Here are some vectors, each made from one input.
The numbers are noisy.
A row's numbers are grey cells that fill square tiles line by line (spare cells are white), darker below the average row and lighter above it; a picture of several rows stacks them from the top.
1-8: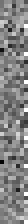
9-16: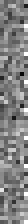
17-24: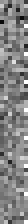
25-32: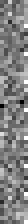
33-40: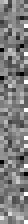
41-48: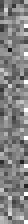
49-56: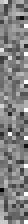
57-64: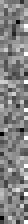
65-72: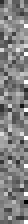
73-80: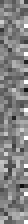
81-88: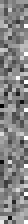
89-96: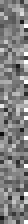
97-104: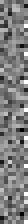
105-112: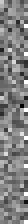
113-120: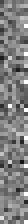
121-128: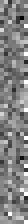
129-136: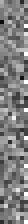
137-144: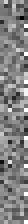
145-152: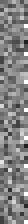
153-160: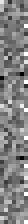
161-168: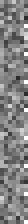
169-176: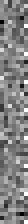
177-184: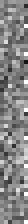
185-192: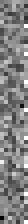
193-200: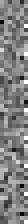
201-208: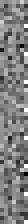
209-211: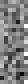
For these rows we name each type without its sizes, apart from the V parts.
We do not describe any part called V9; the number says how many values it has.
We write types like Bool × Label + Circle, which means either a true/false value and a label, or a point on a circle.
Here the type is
Bool × Line × Line + V9.
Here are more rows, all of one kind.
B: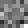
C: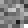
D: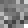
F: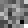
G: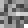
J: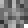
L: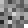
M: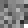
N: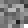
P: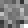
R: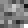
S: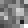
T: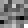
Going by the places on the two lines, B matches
F, P and S.
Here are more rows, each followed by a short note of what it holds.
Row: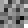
a point on each of two lines and a true/false value
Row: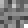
a point on each of two lines and a true/false value
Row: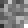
a value of V9
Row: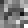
a value of V9
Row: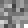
a value of V9
